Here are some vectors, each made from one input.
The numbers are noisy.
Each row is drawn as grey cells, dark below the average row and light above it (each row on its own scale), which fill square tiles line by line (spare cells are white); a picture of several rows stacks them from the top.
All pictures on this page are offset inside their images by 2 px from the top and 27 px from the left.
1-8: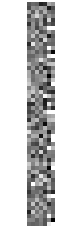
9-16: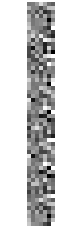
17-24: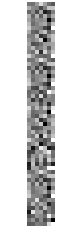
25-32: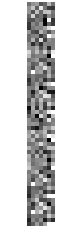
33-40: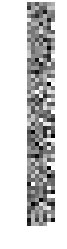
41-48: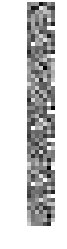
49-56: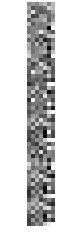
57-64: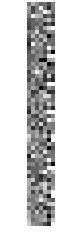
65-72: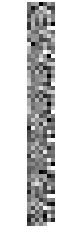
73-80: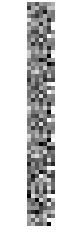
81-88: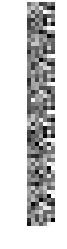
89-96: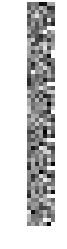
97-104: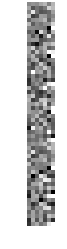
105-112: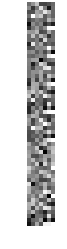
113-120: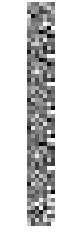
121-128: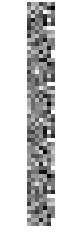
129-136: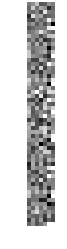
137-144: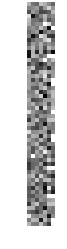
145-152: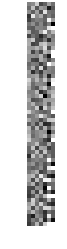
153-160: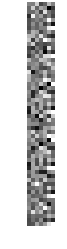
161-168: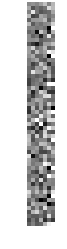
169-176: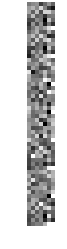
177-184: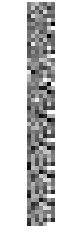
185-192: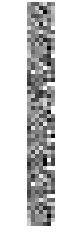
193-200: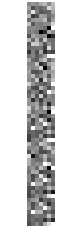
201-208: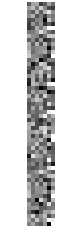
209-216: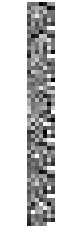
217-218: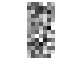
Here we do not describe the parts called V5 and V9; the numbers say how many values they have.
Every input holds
either a point on a 7-point line, a true/false value and a value of V5, or a value of V9.
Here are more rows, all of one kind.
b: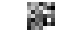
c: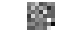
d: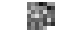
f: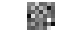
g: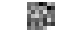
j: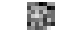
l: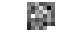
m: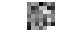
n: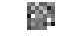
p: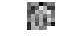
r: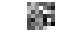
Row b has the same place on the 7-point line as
c, d and m.
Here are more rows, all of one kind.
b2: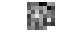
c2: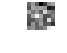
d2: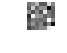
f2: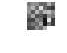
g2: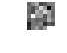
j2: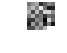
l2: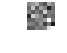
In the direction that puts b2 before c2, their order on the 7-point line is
f2, b2, g2, j2, d2, c2, l2.
